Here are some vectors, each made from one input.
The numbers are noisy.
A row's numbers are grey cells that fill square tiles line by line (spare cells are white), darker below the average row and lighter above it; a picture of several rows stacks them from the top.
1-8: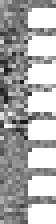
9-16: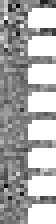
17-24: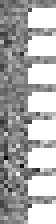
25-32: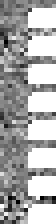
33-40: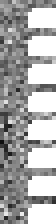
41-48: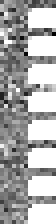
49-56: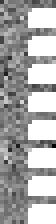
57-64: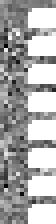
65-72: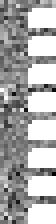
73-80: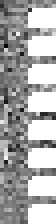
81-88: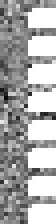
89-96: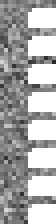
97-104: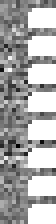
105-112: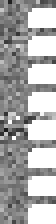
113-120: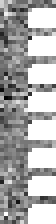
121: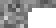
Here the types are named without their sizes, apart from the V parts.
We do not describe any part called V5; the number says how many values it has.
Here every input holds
either a true/false value and a value of V5, or a list of points on a line.
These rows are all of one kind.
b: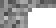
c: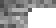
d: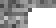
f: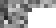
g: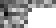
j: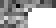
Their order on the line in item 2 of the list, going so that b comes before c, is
f, b, d, g, c, j.
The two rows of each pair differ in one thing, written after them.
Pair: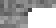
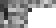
the place on the line in item 1 of the list
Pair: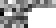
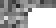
the place on the line in item 2 of the list
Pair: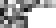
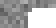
the place on the line in item 1 of the list
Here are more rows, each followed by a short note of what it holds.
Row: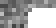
a list of one item
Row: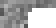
a list of two items
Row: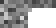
the empty list
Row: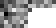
a list of two items
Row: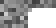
the empty list
